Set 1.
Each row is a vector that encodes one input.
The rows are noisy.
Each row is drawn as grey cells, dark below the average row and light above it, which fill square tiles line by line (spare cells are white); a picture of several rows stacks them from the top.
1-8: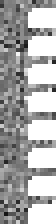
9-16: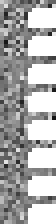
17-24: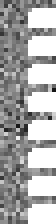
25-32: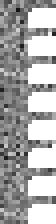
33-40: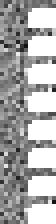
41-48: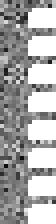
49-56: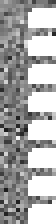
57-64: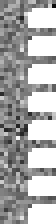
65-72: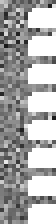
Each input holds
a point on a 5-point line, together with either a fixed value, or three true/false values.
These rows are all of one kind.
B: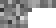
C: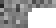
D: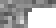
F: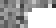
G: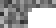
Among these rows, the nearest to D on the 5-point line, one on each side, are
B and C.
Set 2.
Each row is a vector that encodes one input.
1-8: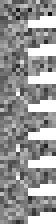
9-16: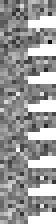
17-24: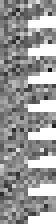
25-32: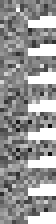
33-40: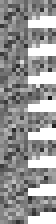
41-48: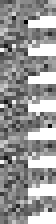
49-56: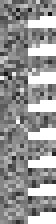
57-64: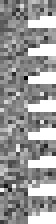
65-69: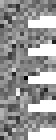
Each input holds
either a point on a 7-point line, or a point on a 9-point line.
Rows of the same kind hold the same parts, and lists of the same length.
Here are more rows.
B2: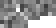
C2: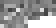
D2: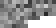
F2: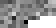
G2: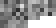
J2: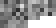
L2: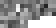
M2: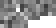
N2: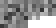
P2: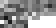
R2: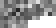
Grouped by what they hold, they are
B2, C2, D2, F2, L2, M2
G2, J2, N2, P2, R2

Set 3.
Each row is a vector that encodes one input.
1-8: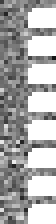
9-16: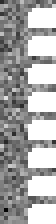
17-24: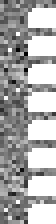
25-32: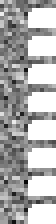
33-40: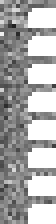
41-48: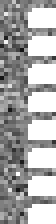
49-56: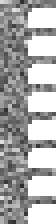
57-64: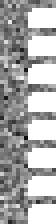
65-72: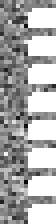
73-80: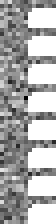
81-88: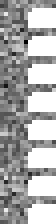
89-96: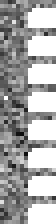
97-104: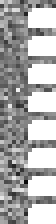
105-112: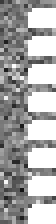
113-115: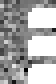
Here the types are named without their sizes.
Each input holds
a point on a line, together with either a fixed value, or three true/false values.
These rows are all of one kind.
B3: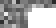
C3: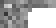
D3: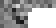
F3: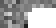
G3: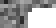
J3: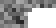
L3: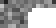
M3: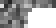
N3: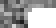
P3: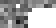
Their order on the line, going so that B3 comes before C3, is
P3, D3, J3, N3, B3, F3, C3, L3, G3, M3.
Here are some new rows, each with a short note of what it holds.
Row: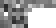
a point on a line and three true/false values
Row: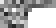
a point on a line
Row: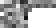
a point on a line
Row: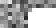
a point on a line
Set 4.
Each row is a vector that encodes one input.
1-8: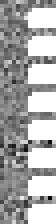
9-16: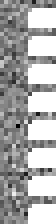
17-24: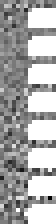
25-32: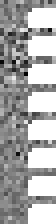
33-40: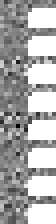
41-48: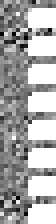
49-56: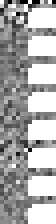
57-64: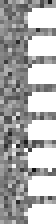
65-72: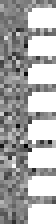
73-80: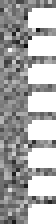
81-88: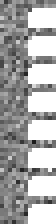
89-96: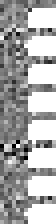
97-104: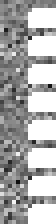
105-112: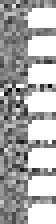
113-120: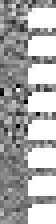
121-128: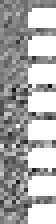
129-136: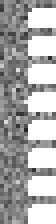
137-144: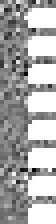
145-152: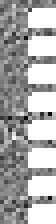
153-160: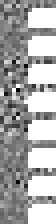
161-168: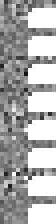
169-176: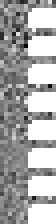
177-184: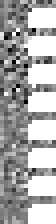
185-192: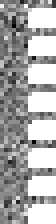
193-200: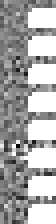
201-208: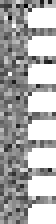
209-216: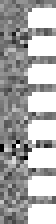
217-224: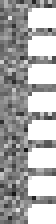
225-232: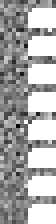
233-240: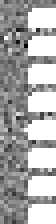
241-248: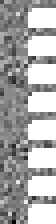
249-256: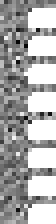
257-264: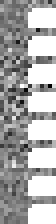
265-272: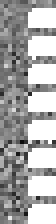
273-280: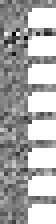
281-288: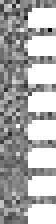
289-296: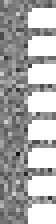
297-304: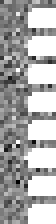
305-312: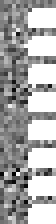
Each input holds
either a point on an 11-point circle, or a point on a 19-point circle.
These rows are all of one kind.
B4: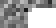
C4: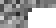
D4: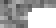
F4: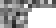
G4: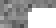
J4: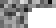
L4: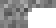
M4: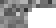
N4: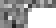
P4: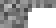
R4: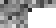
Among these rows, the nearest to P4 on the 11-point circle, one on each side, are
G4 and N4.
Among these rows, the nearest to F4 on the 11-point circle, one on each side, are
M4 and R4.
